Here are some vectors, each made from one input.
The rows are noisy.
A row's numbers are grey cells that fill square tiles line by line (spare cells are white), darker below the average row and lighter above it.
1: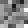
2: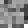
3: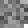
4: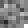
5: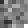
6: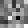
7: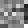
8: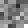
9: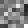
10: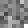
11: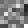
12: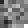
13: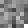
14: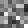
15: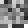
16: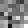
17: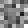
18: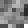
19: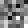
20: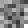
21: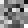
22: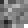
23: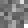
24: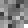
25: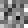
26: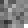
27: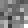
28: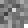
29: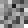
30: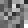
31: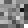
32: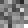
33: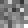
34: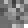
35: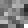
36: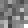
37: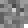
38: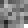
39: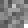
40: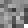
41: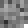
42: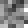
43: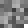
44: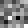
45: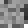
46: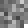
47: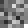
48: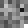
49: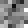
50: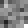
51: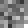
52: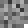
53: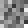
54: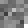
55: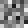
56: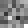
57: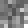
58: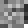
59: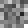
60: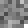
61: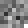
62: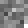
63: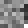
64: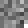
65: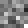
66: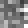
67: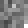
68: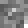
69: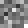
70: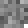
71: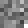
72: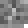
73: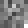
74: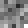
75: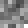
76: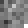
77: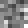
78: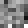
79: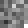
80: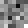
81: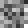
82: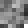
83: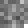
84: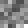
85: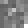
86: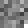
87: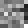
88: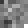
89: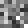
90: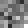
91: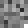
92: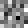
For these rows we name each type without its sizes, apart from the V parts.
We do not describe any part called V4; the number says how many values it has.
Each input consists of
a true/false value, together with either a point on a line, or a value of V4.
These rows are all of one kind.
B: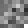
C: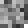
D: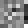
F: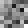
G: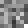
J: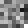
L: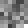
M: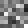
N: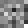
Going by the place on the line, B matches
G, M and N.
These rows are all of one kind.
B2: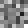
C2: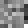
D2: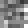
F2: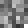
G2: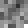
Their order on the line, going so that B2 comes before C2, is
B2, D2, G2, F2, C2.
